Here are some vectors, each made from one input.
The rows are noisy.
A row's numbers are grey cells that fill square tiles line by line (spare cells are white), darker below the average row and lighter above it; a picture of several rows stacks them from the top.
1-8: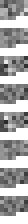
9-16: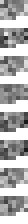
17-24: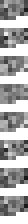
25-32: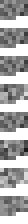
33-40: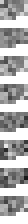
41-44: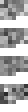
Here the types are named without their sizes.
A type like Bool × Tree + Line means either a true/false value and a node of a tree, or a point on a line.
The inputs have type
Line.
